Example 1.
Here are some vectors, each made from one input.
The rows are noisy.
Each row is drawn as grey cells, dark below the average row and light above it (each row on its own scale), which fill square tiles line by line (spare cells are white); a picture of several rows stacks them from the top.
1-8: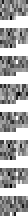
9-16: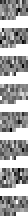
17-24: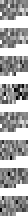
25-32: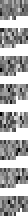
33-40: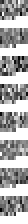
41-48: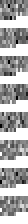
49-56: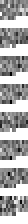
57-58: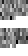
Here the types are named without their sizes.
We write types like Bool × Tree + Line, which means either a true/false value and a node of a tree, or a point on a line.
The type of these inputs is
Bool × Bool × Bool × Bool + Unit.
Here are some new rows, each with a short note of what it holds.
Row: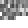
a fixed value
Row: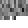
four true/false values
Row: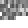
a fixed value
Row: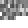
a fixed value
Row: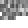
a fixed value
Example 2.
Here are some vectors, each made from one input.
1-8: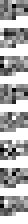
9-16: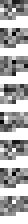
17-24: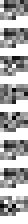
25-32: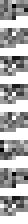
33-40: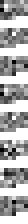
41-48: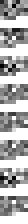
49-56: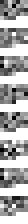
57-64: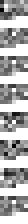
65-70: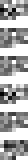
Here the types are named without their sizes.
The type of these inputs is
Bool × Bool × Bool.
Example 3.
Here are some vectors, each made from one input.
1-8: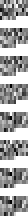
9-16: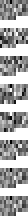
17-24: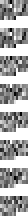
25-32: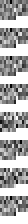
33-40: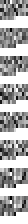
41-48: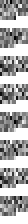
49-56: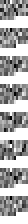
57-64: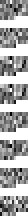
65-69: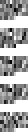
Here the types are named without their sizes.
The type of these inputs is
Circle.
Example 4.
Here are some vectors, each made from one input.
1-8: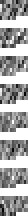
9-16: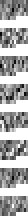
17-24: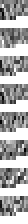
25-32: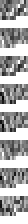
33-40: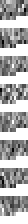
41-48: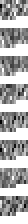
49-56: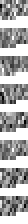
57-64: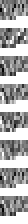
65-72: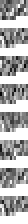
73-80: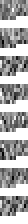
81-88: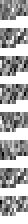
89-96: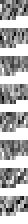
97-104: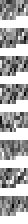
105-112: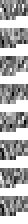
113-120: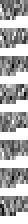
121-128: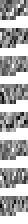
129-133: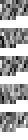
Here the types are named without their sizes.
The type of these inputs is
Bool × Bool × Bool × Bool.
